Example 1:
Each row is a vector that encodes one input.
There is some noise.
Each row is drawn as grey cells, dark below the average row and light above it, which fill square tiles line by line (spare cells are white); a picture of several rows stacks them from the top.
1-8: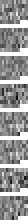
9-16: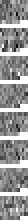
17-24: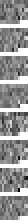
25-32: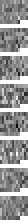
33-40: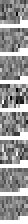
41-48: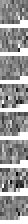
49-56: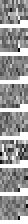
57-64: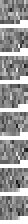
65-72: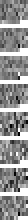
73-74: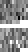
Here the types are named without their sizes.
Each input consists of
a list of points on a line.
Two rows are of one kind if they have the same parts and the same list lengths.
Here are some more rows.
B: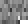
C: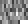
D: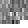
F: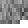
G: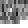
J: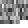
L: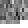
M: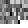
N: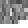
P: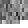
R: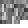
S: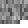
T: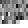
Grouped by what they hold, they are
B, C, D, F, J, M, R, S
G, L, N, P
T

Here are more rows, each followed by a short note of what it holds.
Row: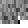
a list of two items
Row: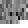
a list of one item
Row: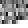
the empty list
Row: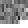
a list of one item
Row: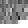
a list of one item
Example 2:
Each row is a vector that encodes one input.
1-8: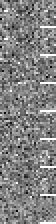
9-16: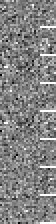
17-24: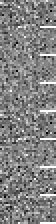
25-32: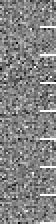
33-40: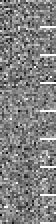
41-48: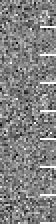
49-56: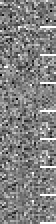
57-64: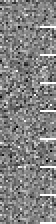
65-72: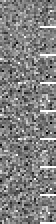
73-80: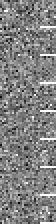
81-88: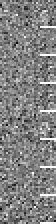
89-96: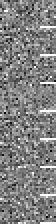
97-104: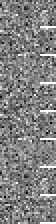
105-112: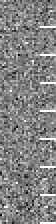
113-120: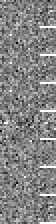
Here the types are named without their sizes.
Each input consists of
either a label, or a point on a line.
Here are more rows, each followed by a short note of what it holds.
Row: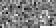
a point on a line
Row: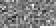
a label
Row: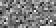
a point on a line
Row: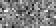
a point on a line
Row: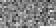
a label
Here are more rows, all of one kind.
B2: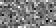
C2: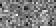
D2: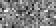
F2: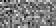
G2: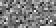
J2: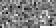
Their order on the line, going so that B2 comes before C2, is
G2, B2, F2, J2, C2, D2.
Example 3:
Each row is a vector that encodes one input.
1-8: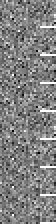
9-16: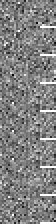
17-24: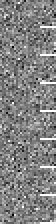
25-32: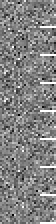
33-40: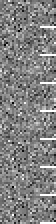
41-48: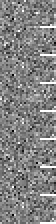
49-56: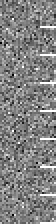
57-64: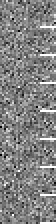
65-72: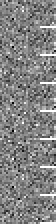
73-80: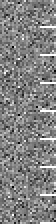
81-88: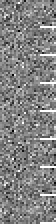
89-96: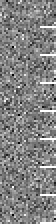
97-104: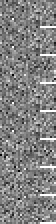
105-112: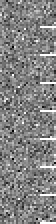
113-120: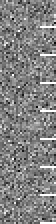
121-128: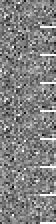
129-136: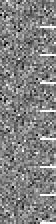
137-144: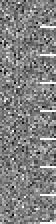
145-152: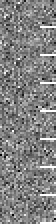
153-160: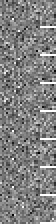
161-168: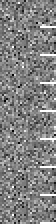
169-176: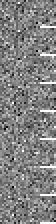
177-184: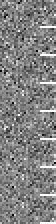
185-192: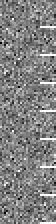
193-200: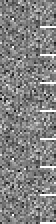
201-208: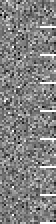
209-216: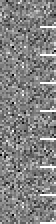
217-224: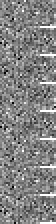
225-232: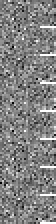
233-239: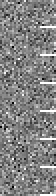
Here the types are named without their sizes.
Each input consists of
a point on a line and a true/false value.
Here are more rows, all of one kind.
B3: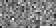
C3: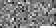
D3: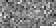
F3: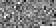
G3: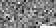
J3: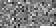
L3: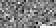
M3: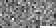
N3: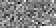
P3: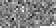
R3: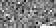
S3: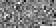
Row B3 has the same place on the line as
M3 and N3.
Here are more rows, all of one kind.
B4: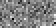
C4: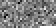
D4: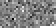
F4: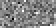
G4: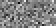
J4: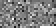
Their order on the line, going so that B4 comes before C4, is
B4, D4, F4, G4, C4, J4.
